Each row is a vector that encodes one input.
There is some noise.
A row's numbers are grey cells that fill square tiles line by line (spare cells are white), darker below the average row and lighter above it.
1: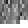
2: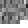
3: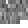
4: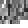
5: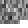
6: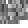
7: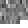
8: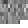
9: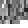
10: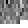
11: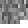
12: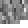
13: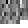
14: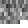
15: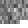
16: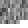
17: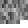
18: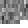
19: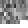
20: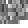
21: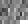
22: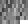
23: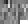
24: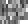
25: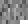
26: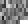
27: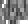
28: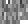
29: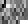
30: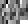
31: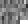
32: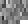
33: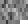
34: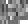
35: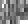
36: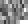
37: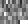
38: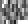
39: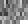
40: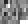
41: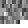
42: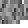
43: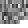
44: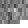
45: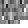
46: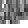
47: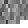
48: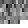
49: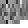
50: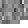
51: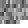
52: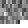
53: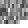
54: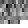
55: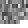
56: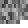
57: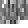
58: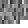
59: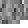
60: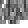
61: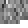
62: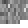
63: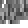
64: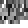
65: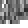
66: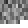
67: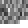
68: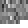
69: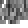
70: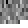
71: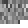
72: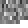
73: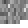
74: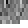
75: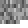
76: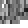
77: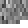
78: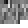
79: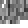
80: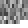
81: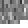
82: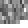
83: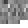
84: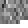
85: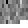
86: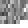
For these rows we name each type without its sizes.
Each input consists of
a true/false value, together with either a point on a circle, or a fixed value.
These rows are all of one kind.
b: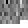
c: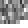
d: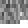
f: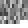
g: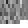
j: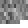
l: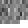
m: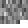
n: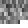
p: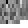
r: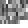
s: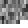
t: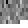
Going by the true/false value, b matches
c, l and r.
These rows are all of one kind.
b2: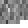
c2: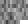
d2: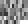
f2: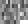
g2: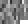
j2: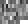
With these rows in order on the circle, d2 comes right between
b2 and g2.
